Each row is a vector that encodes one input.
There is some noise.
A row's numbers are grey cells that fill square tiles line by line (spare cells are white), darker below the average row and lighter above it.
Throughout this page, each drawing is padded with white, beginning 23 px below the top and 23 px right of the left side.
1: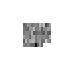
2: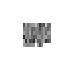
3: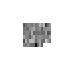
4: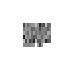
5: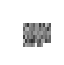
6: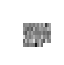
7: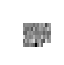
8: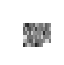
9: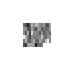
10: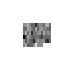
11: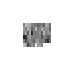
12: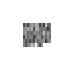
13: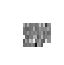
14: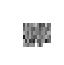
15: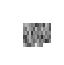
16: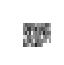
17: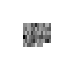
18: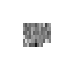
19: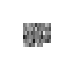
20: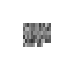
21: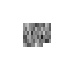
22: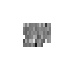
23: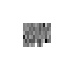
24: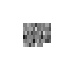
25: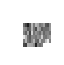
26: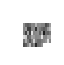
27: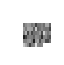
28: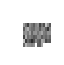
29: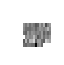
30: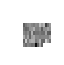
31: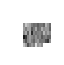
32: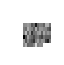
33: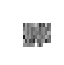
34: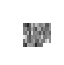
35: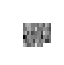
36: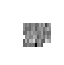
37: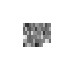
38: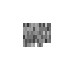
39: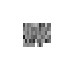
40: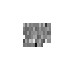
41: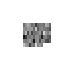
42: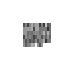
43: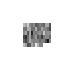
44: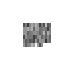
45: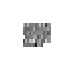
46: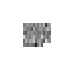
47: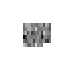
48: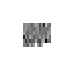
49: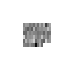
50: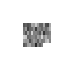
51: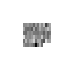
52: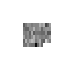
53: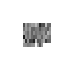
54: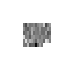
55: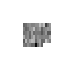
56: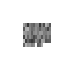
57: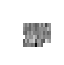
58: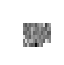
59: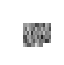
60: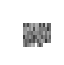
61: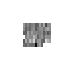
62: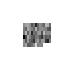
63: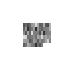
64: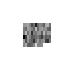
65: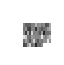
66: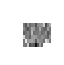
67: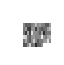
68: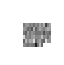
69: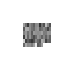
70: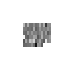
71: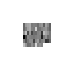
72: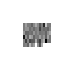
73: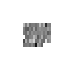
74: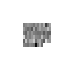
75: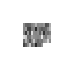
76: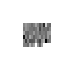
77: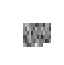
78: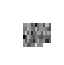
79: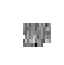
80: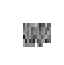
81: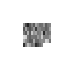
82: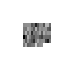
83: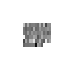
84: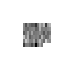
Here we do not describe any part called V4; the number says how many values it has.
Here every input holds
a true/false value, together with either a point on a 6-point line, or a value of V4.
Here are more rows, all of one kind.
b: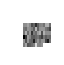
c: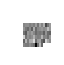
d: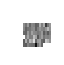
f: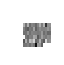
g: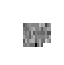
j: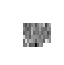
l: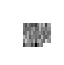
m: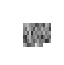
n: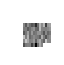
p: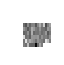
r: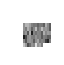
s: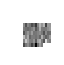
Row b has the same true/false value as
m and r.
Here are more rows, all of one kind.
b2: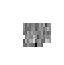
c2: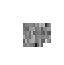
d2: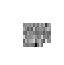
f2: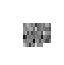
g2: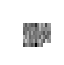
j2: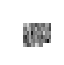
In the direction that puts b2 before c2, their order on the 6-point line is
j2, b2, d2, c2, f2, g2.
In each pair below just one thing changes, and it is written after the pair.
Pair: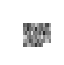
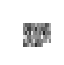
the value of V4
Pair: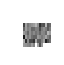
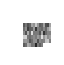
the true/false value
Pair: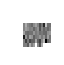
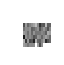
the value of V4
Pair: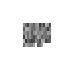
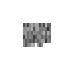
the value of V4
